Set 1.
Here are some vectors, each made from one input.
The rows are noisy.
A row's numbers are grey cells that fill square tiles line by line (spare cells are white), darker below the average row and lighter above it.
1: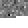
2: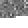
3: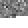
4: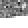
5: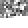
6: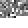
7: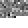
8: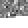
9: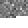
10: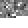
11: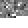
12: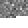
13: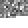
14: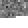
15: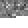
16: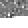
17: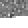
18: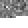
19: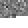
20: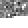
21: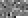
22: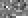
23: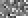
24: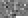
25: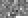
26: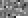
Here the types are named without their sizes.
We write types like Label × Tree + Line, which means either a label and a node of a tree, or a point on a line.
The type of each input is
Bool × Bool × Bool.
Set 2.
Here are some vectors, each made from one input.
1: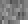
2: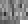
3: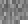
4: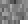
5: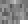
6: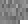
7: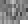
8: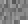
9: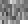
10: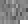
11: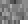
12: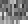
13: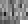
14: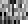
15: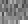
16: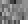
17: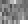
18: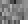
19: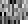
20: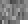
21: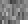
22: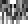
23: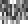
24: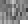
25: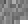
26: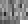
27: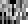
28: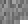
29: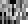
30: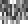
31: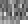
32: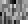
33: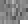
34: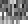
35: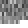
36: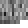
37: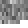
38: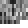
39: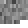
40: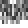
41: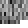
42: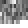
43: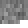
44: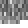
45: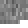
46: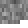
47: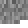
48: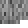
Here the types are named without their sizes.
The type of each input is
Bool × Bool × Bool.
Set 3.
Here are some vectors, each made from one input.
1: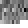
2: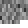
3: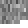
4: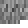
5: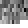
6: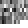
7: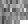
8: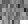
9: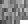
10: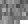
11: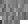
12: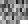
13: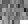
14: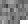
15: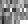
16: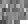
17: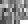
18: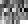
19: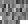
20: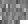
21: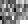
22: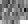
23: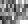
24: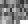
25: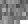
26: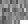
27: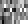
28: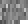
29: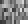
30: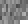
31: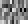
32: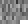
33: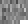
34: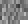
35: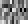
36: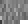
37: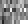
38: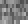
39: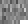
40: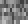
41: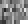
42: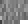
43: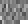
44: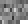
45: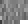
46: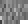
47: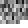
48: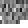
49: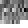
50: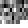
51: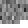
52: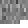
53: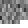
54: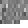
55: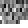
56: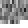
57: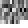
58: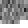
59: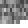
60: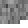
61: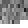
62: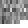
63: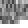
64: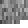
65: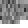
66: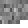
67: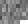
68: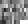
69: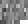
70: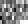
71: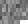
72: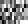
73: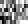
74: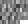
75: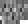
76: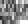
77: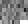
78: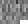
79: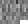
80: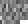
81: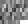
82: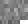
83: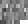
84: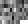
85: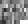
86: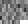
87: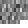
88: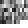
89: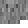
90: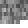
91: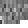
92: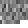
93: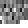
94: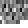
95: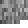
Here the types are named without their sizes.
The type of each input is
Line.
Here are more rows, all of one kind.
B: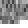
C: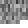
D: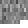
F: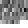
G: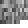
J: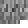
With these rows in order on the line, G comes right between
D and J.
